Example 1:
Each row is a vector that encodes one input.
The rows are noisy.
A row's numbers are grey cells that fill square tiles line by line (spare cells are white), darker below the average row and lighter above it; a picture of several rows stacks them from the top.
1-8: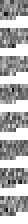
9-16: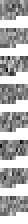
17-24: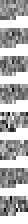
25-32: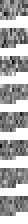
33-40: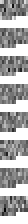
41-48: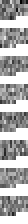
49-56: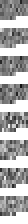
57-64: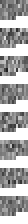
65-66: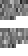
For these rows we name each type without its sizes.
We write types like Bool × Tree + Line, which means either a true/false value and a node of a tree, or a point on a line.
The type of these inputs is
Label.
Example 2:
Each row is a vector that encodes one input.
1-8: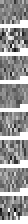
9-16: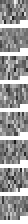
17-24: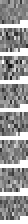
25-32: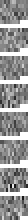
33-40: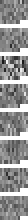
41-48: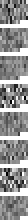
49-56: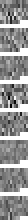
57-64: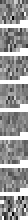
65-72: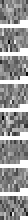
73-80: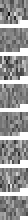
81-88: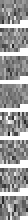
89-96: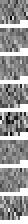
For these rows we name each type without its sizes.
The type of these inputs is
Tree.
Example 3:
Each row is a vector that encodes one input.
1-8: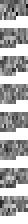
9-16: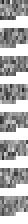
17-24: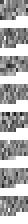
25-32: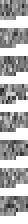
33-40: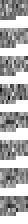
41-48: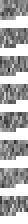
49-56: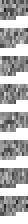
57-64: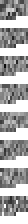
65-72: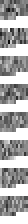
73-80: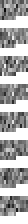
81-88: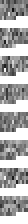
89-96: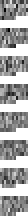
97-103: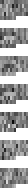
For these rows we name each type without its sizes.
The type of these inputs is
Bool × Bool × Bool × Bool.
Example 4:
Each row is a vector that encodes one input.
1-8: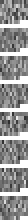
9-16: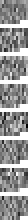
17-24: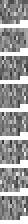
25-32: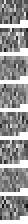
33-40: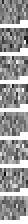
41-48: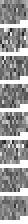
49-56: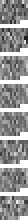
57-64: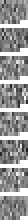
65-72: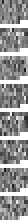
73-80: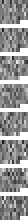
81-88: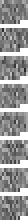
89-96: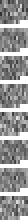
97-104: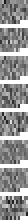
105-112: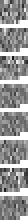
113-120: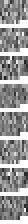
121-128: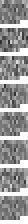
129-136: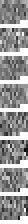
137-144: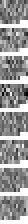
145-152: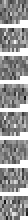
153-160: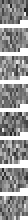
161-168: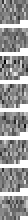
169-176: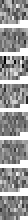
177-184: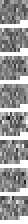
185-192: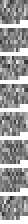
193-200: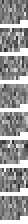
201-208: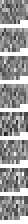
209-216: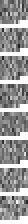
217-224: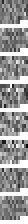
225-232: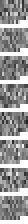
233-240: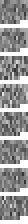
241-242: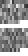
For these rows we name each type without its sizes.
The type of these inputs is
Label.
